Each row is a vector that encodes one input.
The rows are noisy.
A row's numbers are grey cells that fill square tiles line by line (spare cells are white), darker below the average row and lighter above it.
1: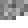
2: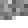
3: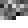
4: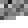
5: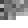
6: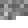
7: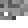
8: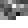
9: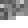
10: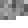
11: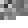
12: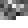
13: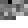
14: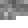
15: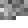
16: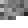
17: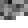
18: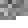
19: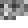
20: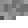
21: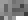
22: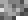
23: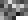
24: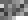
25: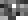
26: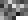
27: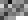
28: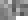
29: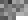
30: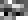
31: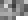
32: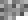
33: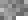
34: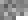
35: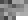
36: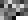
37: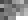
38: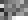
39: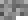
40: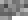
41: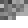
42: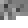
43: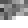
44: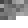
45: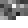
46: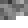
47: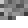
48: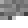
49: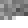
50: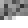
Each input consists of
a list of up to two points on a 6-point line.
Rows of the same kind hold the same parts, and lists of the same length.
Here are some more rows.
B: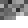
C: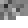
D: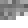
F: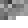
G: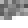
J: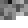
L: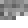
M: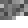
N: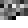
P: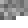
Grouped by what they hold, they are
B, F, J, M
C, D, G, L, P
N

